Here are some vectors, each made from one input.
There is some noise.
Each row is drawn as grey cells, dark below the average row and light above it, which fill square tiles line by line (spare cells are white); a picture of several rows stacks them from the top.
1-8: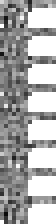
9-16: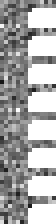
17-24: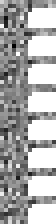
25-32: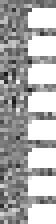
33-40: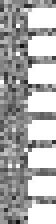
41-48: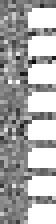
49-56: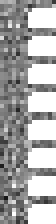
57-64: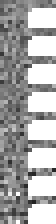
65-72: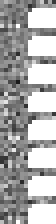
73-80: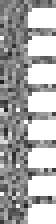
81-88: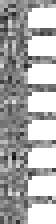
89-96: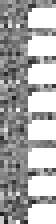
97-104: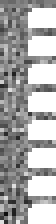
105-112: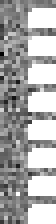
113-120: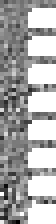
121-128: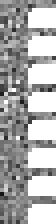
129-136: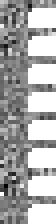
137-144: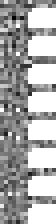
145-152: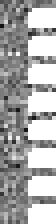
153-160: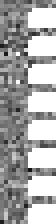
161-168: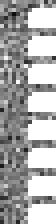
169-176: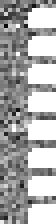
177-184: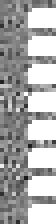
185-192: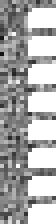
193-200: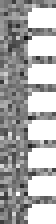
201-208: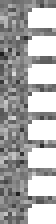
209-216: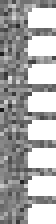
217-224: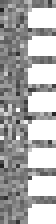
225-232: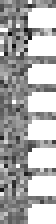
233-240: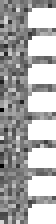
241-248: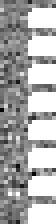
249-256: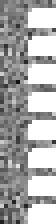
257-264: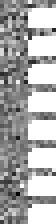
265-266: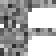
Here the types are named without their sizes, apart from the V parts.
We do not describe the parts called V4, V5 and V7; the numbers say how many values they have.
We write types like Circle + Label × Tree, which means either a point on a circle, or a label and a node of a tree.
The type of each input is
Bool × Tree × V4 × V5 + Line × V7.
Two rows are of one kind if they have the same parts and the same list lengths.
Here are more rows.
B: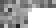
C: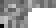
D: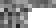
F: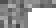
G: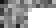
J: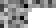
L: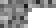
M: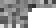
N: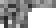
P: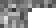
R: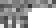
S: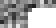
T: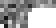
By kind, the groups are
B, C, D, F, G, J, L, P
M, N, R, S, T

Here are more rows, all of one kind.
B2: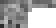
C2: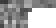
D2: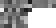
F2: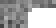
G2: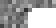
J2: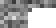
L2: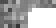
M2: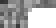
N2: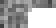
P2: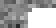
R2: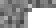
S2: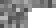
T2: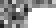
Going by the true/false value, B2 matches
C2, D2 and M2.
